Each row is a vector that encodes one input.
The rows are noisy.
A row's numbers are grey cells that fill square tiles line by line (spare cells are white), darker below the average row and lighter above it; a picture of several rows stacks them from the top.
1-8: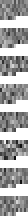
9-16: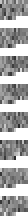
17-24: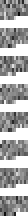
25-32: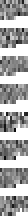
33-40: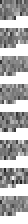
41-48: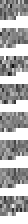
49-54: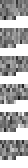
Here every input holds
either a point on a 7-point line, or a point on an 8-point line.
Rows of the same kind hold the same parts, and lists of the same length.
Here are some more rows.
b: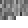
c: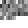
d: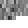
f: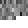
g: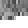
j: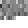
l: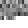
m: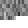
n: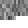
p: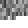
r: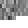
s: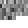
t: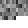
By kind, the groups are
b, f, p, t
c, d, g, j, l, m, n, r, s

